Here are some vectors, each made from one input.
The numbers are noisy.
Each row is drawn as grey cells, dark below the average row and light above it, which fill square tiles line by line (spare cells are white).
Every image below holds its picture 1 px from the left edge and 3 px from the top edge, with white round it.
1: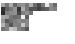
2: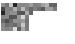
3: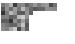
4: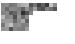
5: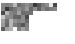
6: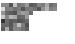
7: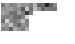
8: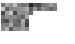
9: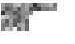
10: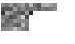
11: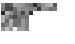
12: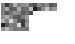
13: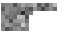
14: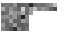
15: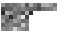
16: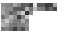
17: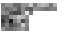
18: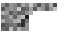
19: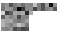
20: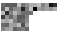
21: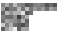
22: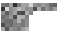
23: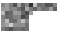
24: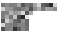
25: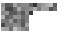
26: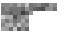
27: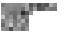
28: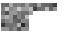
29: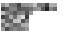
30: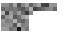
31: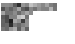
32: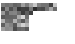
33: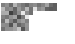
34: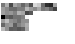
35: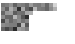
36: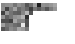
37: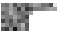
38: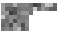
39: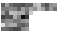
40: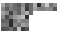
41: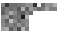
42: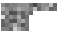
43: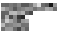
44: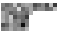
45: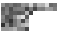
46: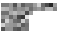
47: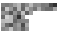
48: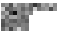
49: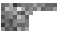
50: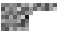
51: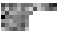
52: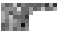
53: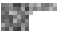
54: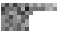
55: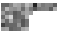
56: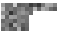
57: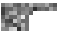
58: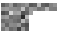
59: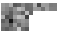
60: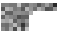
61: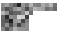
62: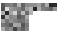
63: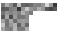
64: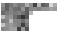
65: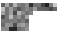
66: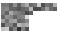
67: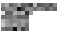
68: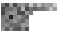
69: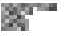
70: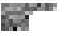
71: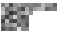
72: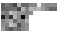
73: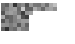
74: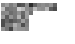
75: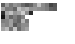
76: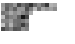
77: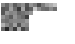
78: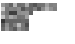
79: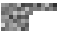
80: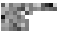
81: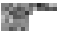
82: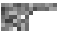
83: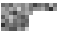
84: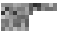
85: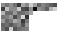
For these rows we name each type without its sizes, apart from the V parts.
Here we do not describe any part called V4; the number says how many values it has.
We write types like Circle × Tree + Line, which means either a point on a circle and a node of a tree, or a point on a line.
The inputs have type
Bool × Bool × Bool × Label × Label × V4.
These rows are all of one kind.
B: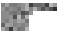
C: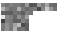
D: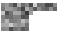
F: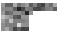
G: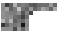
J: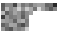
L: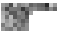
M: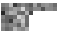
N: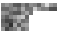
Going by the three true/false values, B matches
J and N.
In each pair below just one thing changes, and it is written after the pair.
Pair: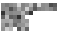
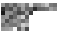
the value of V4
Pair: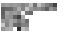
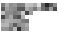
one of the two labels
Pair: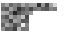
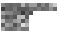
one of the two labels
